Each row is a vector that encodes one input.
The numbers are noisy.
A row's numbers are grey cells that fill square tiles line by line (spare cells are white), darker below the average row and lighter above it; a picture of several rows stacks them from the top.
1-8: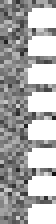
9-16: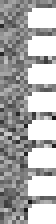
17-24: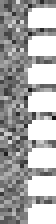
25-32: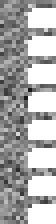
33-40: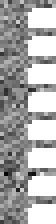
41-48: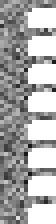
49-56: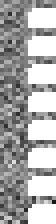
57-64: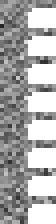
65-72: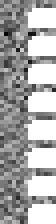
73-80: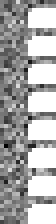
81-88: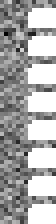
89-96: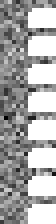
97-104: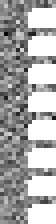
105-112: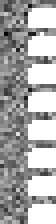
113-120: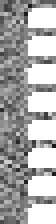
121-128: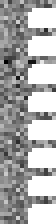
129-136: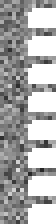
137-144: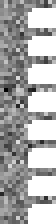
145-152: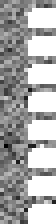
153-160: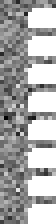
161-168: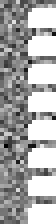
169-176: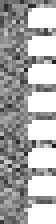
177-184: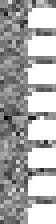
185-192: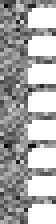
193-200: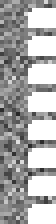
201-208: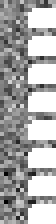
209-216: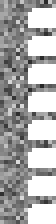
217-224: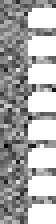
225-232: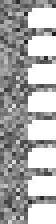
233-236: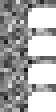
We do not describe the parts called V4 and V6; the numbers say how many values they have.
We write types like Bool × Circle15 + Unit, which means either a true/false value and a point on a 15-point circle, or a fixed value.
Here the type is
Bool × V4 × V6 + Line5 + Line7.
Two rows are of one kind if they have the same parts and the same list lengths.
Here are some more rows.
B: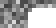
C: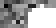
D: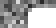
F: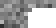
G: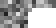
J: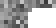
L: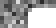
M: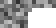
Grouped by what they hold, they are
B, C, D, L
F, J
G, M

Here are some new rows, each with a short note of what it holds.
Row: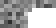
a true/false value, a value of V4 and a value of V6
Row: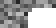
a point on a 5-point line
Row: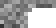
a true/false value, a value of V4 and a value of V6
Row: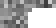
a true/false value, a value of V4 and a value of V6
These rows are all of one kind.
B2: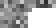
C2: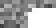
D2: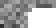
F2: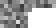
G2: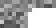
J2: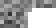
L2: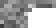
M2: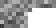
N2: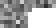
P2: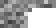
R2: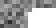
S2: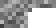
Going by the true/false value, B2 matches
F2 and N2.
